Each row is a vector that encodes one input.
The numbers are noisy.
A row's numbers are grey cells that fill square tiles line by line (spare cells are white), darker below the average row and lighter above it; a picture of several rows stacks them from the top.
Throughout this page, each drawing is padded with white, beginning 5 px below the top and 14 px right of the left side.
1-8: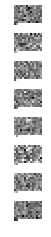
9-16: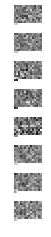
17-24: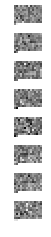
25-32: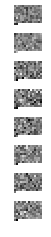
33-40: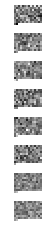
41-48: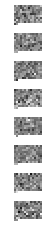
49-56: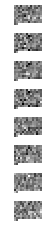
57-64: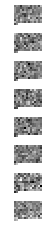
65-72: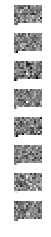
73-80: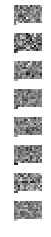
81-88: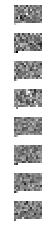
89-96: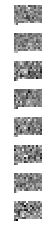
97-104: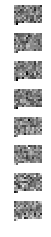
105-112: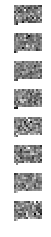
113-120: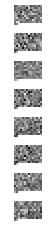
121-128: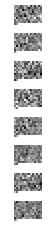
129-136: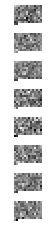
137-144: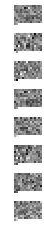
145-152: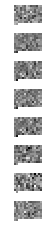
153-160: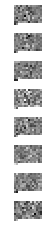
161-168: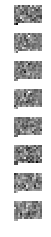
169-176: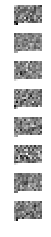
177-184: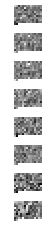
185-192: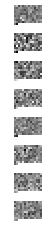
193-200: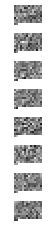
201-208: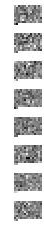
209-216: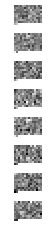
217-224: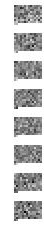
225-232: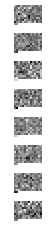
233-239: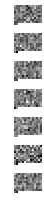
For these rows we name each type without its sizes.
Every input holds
three true/false values, together with either a point on a circle, or a point on a line.
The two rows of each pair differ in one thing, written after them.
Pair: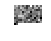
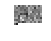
one of the three true/false values
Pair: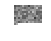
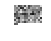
one of the three true/false values
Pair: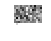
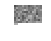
the place on the line
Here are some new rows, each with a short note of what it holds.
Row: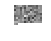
a point on a line and three true/false values
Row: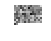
a point on a line and three true/false values
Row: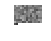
a point on a line and three true/false values
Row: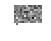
a point on a line and three true/false values
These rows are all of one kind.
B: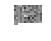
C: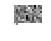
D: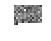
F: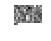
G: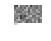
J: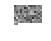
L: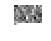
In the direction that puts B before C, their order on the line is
G, L, F, B, D, J, C.
